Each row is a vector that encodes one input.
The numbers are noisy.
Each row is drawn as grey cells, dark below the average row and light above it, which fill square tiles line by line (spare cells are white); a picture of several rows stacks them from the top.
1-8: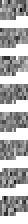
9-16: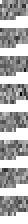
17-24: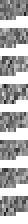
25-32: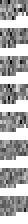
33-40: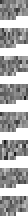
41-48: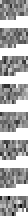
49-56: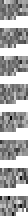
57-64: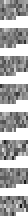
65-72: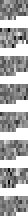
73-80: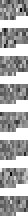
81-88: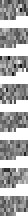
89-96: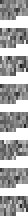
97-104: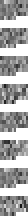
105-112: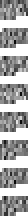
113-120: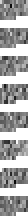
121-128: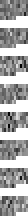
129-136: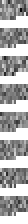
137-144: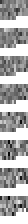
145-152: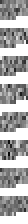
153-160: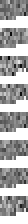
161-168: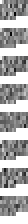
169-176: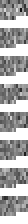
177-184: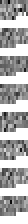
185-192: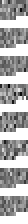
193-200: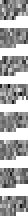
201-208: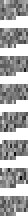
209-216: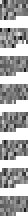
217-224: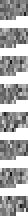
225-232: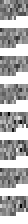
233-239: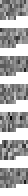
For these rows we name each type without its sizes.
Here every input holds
a label, together with a list of points on a line.
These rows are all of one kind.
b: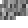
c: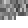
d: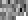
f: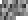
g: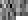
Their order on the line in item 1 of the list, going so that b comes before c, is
f, d, b, g, c.
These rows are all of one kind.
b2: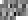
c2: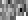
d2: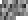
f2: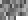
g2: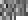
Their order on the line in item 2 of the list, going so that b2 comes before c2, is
b2, c2, g2, f2, d2.
